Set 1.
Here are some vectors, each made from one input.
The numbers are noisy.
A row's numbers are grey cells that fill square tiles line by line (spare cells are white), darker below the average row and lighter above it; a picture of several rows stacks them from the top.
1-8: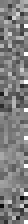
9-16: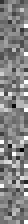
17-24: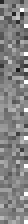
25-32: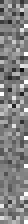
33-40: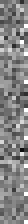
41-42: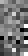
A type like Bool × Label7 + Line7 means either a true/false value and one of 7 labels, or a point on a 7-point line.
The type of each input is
Label7.
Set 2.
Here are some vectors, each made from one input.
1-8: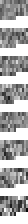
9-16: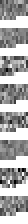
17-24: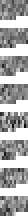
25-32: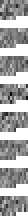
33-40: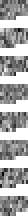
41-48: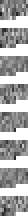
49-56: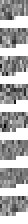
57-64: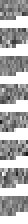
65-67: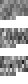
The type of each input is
Circle9 + Unit.
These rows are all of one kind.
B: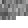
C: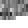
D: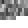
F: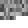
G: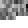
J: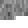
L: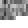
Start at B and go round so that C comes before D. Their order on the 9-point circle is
B, L, F, G, C, J, D.
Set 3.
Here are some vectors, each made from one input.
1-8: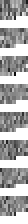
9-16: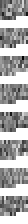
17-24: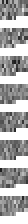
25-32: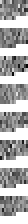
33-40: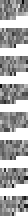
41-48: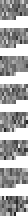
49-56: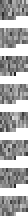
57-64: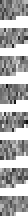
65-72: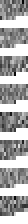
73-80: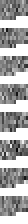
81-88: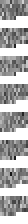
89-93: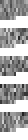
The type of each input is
Line7.
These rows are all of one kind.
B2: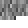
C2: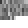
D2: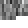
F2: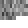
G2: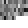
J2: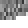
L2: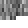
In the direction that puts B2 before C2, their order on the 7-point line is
B2, L2, D2, F2, C2, J2, G2.
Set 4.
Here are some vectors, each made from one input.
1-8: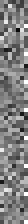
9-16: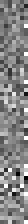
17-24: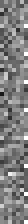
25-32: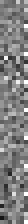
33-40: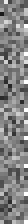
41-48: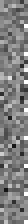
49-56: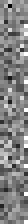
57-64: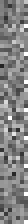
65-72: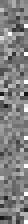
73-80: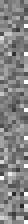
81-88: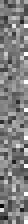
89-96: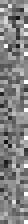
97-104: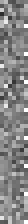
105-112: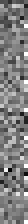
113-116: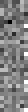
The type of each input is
Line13.
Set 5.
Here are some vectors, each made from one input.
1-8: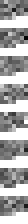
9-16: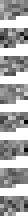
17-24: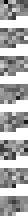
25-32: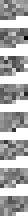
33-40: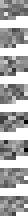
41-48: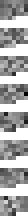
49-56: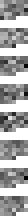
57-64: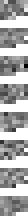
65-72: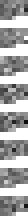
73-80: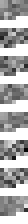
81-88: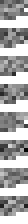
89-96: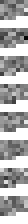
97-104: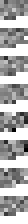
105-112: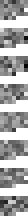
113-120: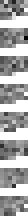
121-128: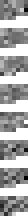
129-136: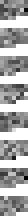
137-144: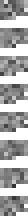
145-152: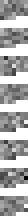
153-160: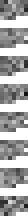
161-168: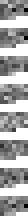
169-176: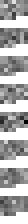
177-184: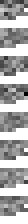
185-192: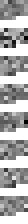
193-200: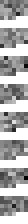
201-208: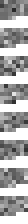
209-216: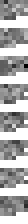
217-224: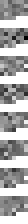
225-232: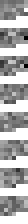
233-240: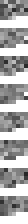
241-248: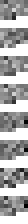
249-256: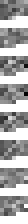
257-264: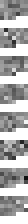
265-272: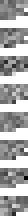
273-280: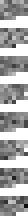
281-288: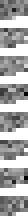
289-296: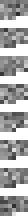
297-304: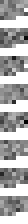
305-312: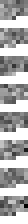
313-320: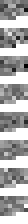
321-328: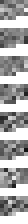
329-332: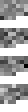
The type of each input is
Bool × Bool × Bool × Bool + Unit.
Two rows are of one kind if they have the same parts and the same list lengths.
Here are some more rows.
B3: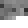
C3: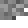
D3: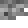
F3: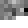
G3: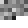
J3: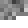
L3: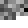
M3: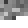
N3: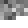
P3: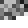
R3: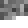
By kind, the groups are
B3, C3, D3, F3, G3, J3, L3, M3, N3, R3
P3

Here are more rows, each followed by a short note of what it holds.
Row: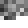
four true/false values
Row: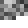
a fixed value
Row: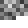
a fixed value
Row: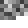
a fixed value
